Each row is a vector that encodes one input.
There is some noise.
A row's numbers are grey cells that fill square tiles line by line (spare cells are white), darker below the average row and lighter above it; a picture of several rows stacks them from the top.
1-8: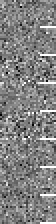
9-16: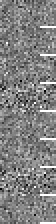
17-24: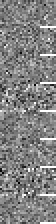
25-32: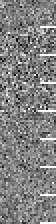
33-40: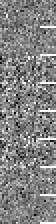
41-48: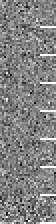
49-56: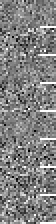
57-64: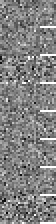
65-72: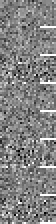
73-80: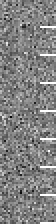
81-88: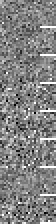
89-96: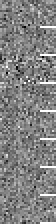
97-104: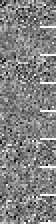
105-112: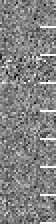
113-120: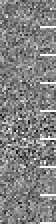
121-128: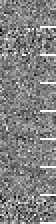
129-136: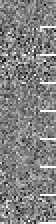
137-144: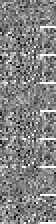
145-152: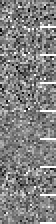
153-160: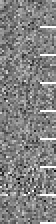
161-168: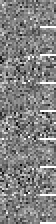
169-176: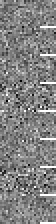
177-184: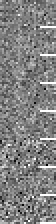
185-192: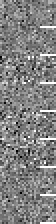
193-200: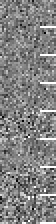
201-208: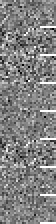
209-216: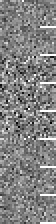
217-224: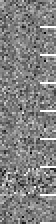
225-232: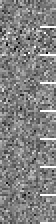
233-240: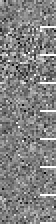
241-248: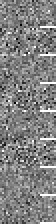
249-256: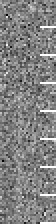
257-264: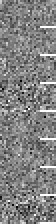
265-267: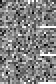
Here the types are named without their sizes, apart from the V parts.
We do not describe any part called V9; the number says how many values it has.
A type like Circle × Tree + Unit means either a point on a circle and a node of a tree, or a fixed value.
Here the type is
Circle × Line + V9.
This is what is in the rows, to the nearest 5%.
About 70% of them hold a point on a circle and a point on a line. The rest hold a value of V9.
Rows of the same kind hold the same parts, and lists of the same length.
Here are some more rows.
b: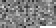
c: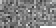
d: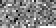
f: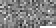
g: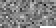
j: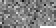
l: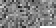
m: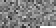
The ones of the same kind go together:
b, c, f, g, j, l, m
d

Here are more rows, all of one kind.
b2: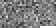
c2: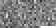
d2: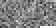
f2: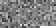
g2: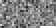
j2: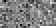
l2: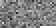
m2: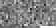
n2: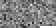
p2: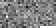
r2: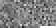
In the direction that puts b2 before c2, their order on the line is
b2, p2, g2, j2, n2, l2, d2, f2, r2, c2, m2.
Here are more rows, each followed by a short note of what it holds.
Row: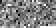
a value of V9
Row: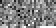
a value of V9
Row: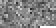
a point on a circle and a point on a line
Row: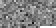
a point on a circle and a point on a line
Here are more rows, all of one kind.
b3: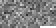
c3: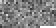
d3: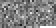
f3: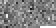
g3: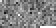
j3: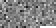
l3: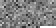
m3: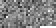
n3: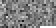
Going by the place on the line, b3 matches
c3, f3 and g3.
